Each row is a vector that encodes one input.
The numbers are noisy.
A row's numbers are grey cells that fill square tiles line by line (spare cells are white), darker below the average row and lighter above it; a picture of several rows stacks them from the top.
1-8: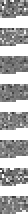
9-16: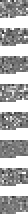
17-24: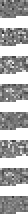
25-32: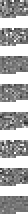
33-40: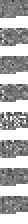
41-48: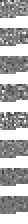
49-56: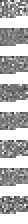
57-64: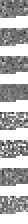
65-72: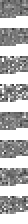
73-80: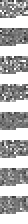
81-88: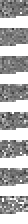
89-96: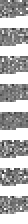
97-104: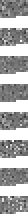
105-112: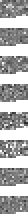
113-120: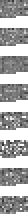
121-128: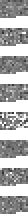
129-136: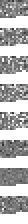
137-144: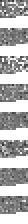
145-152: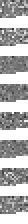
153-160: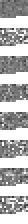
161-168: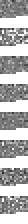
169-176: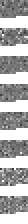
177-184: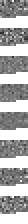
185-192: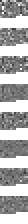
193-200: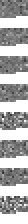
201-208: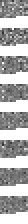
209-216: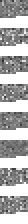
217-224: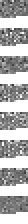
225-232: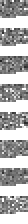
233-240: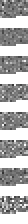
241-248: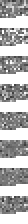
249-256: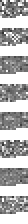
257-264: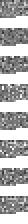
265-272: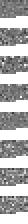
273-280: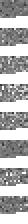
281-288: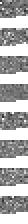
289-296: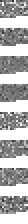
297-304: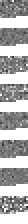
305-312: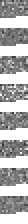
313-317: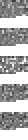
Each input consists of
either a fixed value, or one of 5 labels and a true/false value.
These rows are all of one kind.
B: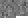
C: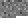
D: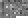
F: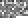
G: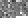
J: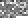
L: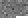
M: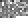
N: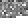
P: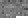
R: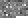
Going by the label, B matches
D, G, N and P.
